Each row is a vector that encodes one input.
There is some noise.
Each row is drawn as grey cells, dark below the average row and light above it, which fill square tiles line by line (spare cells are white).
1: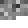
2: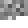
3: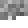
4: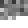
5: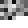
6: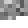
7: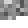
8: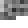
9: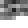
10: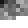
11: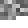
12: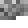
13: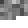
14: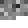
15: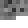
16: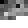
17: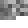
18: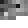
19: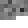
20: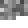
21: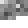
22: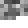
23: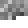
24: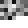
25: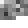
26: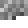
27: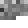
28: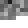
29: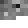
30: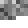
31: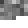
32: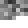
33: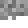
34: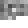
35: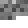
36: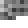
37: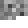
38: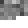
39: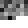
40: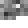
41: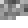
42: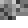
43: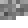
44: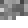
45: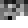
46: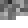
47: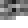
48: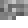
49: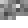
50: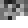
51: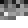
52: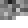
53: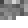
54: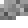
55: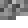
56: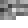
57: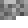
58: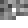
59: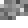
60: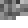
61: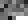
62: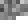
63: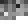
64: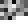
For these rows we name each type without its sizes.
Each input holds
either a fixed value, or a node of a tree and four true/false values.
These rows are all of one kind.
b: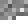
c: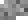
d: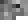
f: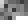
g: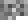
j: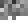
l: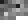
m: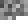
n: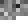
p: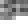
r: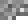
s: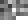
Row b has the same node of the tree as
f, l and r.
